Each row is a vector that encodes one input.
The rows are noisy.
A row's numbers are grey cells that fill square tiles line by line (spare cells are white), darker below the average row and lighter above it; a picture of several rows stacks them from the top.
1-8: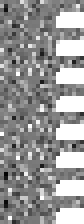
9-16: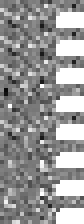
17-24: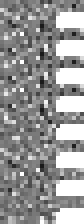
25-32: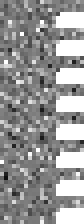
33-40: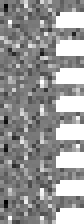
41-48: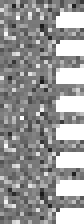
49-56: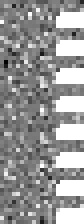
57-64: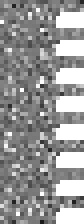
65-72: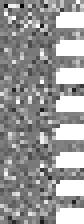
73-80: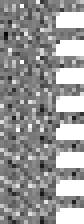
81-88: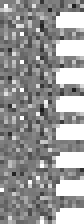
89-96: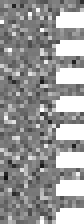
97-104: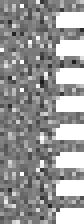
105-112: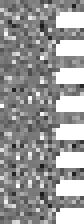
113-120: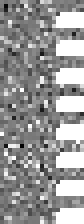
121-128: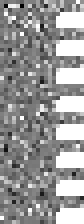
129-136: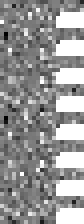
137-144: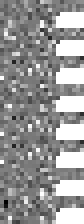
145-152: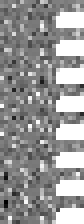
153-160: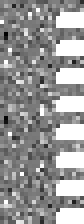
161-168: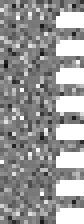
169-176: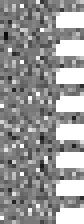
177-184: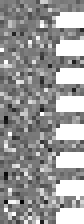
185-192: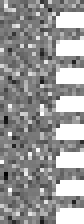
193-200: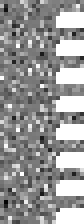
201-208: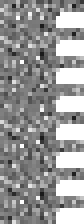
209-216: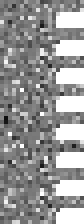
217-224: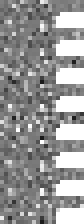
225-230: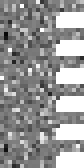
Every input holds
either three true/false values, or a list of up to two points on a 4-point line.
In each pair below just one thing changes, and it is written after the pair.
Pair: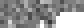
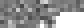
the place on the 4-point line in item 1 of the list
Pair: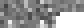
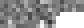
the place on the 4-point line in item 2 of the list
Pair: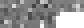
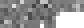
the place on the 4-point line in item 2 of the list
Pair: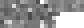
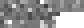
the place on the 4-point line in item 2 of the list
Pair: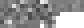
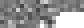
the place on the 4-point line in item 1 of the list
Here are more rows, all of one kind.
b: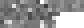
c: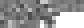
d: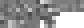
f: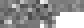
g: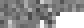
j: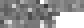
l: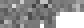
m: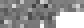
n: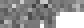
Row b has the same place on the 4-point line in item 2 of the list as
d and j.
